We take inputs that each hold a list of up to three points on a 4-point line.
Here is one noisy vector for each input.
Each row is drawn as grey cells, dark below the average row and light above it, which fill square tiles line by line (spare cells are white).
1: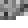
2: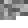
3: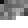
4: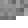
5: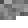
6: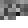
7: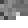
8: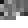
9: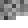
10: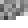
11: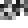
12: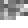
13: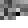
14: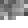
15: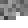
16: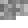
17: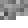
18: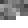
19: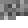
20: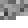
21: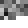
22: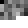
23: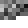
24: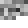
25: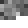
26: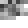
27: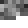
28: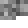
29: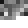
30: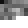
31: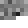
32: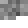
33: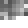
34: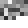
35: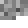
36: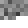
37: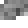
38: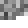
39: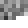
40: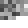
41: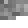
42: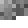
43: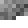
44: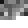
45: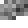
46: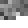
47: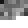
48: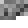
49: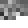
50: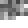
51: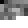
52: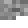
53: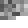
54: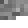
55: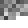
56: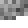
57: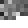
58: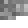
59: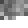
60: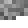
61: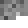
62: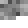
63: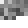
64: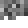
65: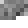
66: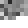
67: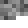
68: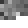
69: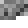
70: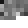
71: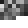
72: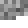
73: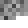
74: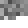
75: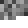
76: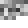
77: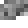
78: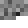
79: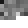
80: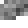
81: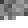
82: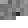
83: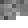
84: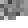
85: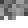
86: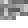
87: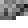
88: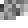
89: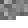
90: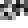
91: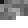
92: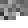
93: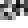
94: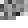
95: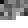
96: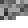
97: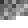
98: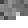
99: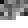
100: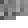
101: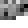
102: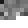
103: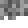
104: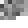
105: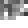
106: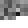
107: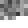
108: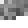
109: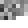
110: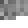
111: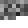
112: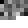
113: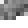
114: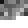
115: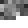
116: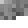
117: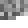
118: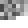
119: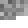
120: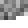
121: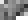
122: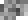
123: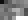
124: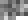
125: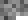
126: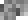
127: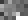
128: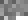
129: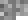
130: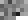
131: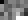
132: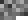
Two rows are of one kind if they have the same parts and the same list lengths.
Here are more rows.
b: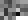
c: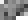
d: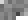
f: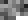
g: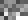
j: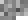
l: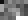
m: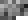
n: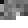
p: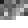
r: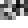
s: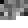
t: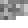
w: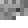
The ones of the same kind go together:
b, c, d
f, g, l, n, p, s
j, m, t, w
r

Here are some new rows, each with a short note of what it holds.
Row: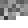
a list of one item
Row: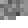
a list of two items
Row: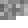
a list of three items
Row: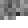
a list of two items
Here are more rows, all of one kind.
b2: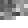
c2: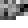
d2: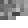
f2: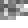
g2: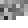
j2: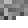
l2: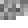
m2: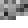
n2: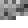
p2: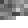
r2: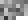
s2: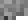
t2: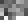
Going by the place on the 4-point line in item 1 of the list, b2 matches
p2 and t2.
